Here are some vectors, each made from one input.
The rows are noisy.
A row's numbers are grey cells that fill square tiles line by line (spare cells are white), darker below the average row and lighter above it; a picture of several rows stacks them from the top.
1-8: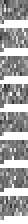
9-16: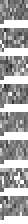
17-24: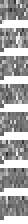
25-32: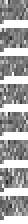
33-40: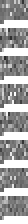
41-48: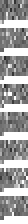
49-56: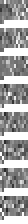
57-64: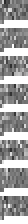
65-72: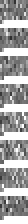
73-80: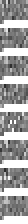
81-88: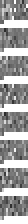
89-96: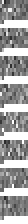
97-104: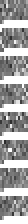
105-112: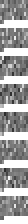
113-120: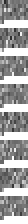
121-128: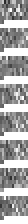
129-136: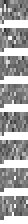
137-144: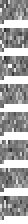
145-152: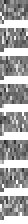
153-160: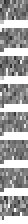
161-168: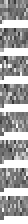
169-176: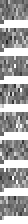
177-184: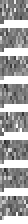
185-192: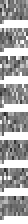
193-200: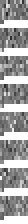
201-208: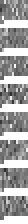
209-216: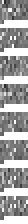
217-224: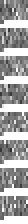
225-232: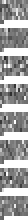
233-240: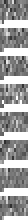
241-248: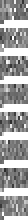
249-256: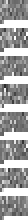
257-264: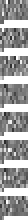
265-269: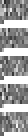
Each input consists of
either a point on a 15-point circle, or a fixed value, or a node of a 16-node tree.
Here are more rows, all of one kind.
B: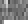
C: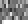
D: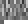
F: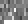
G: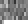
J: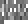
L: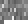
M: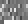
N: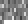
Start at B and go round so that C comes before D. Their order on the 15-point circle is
B, C, D, J, F, N, L, M, G.
